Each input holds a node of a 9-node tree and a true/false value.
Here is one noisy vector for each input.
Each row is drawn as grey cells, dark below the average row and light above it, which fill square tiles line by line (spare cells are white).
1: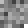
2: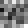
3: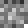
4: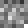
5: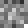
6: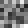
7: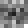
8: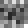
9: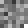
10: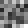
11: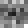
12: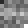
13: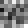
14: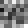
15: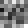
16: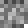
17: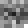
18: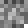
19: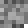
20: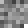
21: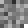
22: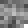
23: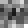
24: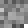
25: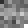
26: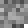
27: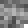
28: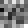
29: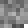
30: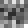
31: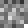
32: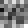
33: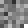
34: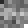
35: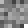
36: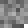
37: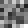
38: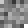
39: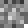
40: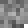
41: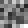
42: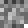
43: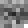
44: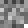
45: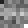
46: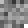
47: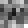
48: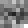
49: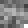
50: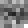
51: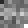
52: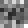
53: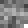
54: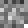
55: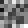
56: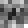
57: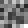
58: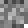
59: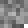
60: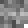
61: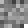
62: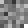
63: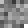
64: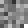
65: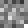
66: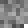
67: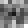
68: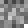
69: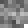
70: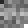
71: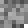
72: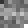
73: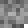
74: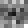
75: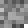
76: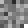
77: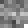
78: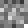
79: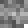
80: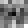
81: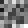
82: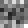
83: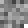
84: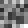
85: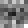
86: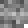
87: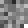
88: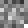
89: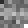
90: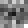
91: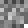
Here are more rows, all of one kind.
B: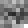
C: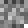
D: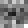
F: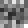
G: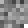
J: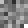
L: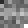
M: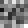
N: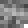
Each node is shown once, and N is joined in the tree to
L.
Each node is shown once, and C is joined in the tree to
B and D.
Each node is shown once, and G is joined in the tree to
D and J.
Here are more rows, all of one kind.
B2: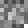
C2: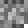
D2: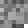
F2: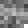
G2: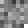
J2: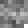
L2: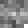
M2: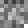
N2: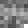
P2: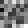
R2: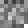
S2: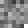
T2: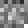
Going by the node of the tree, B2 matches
C2, M2 and R2.
